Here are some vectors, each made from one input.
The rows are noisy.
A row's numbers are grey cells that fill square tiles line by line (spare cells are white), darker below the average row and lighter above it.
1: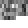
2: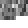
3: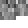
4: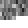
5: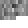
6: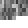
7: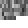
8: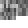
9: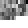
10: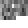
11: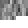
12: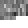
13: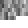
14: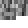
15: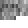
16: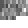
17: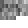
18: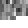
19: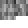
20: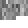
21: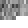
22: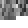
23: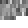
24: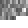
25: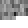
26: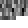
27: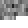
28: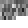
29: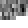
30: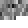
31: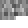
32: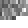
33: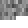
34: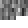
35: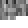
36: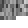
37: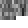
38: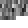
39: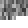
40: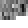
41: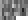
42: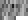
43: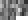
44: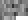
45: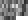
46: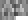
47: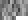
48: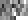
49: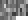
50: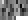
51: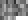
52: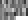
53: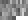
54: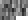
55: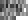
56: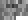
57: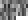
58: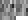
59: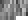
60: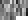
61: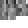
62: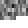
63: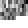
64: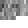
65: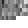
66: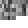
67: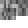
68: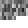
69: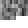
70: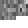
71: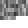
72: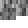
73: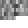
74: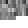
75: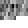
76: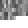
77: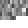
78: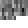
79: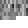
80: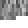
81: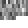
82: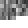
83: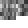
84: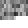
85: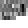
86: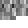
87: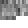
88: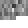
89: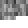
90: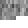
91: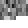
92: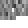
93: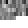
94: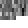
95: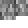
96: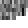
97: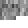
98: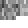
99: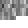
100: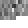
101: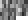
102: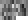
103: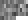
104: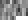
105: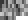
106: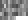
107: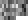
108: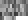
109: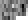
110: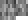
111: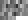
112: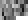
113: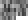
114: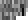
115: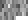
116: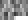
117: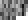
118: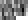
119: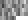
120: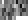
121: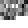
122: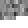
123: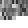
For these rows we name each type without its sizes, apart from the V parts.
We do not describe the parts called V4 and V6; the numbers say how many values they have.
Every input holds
either a label and a value of V4, or a true/false value and a value of V6.
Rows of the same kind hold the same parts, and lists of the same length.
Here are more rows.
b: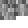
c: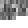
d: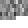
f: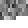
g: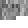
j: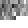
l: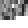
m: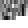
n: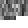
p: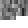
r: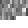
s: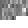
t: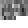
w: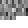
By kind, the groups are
b, d, f, g, j, r, s, w
c, l, m, n, p, t

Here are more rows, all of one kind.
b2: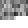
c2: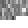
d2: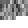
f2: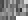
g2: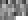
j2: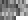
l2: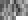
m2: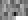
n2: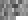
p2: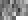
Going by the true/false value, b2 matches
g2, m2 and n2.
